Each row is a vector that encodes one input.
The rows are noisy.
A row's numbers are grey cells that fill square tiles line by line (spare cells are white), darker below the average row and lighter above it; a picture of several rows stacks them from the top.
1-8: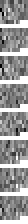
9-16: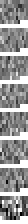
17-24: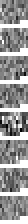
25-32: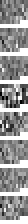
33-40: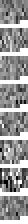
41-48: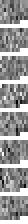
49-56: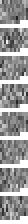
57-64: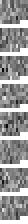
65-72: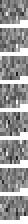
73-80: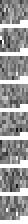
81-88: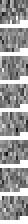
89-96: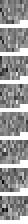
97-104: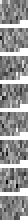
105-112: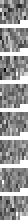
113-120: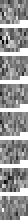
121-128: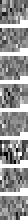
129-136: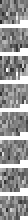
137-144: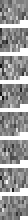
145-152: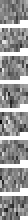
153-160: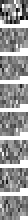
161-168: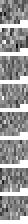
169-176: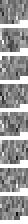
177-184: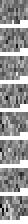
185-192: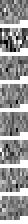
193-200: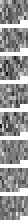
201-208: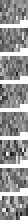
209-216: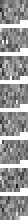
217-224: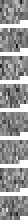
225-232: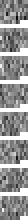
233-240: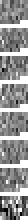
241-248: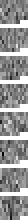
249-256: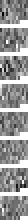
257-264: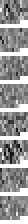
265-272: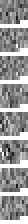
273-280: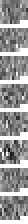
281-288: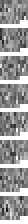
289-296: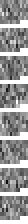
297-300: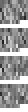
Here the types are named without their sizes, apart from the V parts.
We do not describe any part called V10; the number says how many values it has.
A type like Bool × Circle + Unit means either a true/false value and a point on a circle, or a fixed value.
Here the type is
List(Line × V10).
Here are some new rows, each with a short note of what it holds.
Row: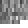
a list of one item
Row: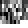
the empty list
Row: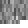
a list of one item
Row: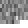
a list of one item
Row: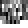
the empty list
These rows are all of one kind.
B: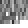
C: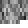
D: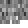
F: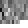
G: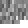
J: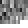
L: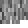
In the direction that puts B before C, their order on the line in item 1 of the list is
F, B, G, L, D, C, J.
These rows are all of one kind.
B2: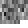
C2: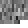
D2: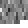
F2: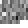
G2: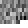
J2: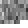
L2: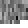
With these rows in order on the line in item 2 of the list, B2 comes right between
G2 and J2.
